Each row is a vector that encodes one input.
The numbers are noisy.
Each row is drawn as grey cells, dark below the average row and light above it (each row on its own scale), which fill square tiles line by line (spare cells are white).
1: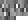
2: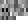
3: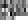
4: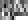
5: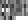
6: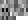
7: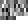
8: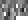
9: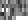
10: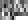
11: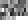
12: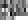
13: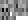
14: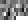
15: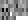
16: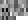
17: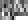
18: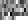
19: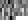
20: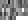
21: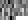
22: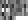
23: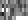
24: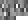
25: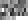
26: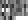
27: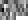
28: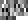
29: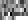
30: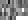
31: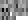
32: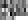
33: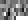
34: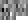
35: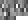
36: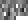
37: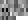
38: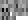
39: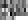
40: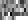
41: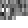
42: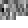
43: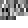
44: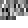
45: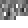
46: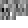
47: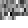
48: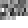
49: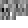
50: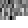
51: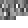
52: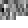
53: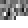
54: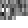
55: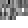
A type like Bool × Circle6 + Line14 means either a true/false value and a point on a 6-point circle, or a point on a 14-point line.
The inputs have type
Bool × Bool × Bool + Line8.
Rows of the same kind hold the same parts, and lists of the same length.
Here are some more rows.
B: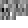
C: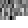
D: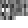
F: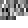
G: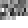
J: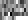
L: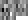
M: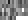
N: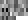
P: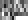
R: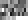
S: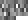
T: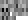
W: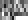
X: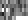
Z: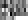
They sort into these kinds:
B, F, L, N, S, T
C, D, G, J, M, P, R, W, X, Z

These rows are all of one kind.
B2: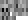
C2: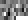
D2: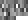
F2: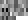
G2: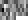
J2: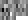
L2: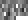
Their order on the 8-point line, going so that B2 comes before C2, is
G2, J2, B2, F2, D2, L2, C2.
